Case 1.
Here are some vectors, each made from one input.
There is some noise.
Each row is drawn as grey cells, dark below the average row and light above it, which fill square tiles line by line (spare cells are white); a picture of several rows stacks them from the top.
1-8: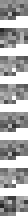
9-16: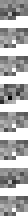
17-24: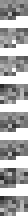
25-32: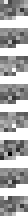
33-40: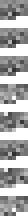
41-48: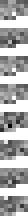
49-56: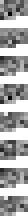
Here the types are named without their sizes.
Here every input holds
a label.
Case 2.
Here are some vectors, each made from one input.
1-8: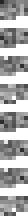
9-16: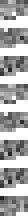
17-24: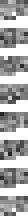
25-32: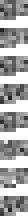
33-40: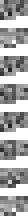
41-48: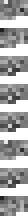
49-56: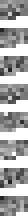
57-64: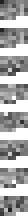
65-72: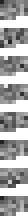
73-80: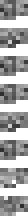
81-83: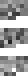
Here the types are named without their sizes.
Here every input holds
a label.
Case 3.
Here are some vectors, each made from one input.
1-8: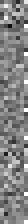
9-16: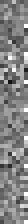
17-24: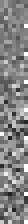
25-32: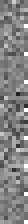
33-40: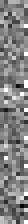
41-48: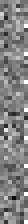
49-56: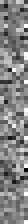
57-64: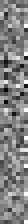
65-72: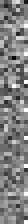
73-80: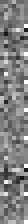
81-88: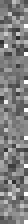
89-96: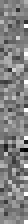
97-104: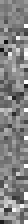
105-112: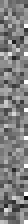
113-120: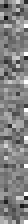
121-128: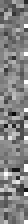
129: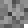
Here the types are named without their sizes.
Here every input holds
three true/false values.
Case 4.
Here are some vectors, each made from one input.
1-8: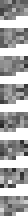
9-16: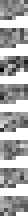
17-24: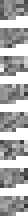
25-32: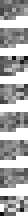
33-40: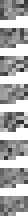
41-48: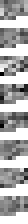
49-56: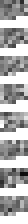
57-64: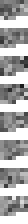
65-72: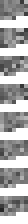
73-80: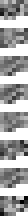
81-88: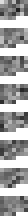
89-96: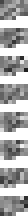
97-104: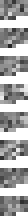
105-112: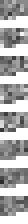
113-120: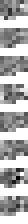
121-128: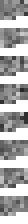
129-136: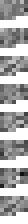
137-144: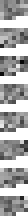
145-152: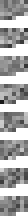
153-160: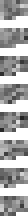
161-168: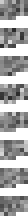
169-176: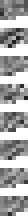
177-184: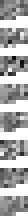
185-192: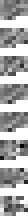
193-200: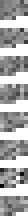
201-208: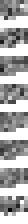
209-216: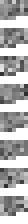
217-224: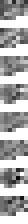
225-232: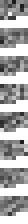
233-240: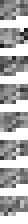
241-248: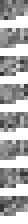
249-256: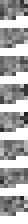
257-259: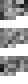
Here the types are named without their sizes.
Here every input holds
three true/false values.
